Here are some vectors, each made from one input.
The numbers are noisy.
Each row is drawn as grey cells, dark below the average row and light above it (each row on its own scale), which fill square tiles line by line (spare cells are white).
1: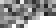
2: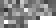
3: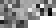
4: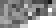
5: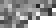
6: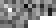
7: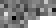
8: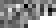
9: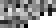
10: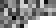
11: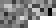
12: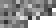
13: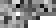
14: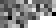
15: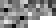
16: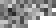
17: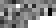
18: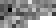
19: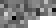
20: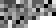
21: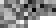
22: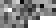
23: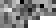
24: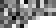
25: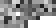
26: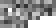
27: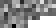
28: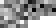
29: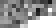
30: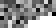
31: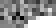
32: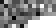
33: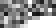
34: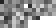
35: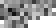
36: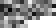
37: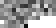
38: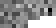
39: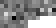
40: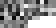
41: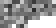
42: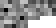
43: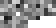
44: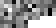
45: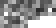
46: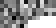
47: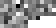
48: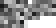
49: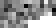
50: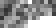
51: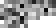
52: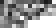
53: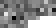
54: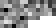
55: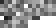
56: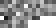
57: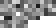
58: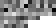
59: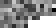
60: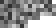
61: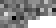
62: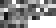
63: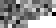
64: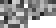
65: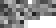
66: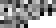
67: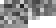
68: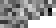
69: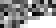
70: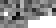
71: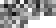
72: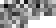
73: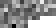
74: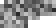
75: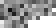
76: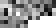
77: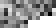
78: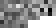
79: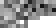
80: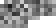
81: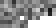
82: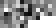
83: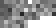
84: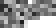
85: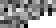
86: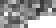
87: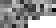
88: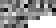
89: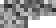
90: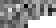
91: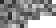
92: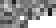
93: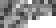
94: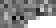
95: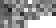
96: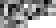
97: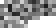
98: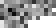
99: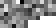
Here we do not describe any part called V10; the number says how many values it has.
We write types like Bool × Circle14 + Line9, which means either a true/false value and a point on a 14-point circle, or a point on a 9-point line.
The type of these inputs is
(Bool × Bool × Bool + V10) × Line5.
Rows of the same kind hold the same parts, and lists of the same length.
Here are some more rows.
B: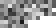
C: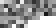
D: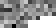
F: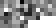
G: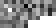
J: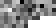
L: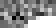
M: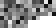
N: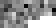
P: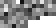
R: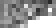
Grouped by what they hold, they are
B, C, D, L, M, N, R
F, G, J, P

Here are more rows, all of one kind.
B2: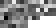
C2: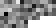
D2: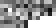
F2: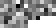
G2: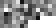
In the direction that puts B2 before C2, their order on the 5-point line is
G2, B2, F2, C2, D2.
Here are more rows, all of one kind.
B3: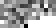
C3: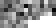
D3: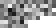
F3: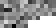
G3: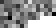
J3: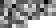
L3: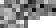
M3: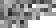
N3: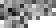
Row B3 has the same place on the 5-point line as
C3 and L3.
